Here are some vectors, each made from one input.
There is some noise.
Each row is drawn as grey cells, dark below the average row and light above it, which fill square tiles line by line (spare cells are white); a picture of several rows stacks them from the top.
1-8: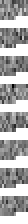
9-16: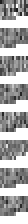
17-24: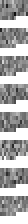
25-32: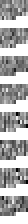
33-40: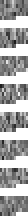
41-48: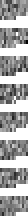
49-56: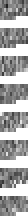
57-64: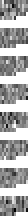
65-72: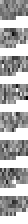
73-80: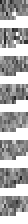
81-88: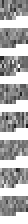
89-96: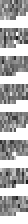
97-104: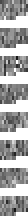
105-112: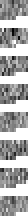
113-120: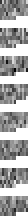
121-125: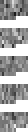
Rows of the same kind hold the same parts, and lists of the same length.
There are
3 kinds of row.
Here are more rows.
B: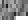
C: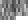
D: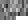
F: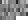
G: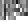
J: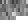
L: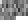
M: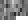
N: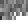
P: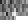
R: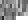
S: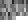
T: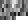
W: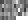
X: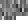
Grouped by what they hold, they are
B, D, L, M, T, X
C, N, R, S, W
F, G, J, P

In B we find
three true/false values.
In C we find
a node of an 11-node tree and three true/false values.
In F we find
a point on a 5-point line.
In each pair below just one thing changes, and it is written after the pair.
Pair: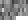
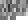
the node of the tree
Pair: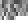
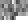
one of the three true/false values
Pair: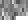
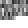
the node of the tree
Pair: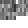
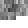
one of the three true/false values
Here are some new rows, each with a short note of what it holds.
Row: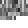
a point on a 5-point line
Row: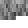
three true/false values
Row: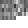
a node of an 11-node tree and three true/false values
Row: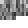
three true/false values
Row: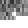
a point on a 5-point line
